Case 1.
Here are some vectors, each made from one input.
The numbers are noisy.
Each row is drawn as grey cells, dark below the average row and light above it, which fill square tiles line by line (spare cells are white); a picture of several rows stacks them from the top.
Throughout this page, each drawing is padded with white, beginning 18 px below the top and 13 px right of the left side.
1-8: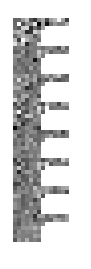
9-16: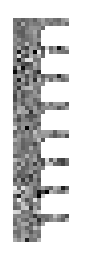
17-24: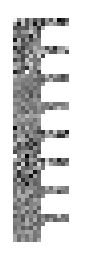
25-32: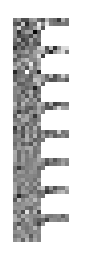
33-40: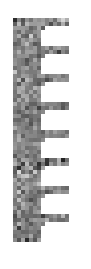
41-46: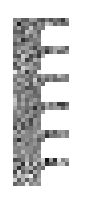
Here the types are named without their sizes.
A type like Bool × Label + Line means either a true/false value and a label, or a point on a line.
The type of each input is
List(Circle).
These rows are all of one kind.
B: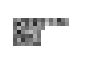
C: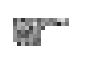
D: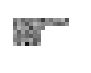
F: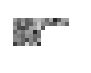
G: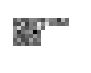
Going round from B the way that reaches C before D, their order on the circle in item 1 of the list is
B, C, F, G, D.
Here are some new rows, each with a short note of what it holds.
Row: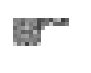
the empty list
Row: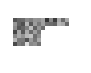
the empty list
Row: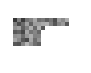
the empty list
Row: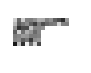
a list of one item
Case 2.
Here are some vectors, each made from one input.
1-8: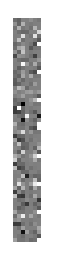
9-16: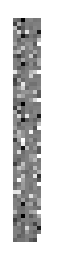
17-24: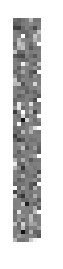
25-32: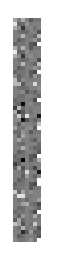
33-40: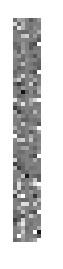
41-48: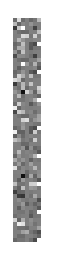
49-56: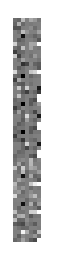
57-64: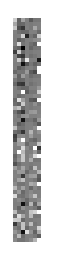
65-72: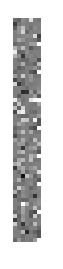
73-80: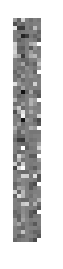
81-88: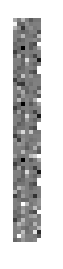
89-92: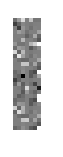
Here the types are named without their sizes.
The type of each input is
(Bool × Bool × Bool × Bool + Unit) × Line.
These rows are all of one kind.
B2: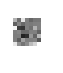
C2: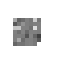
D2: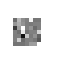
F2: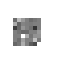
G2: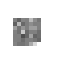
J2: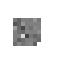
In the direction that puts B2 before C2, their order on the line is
D2, B2, G2, C2, J2, F2.
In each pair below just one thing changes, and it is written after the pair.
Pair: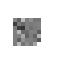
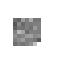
one of the four true/false values
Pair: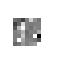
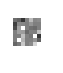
one of the four true/false values
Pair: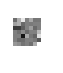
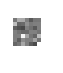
the place on the line
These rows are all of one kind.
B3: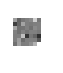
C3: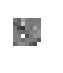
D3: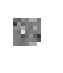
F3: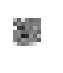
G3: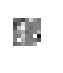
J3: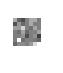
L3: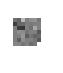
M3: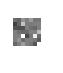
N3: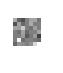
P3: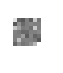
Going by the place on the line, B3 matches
G3, J3, N3 and P3.
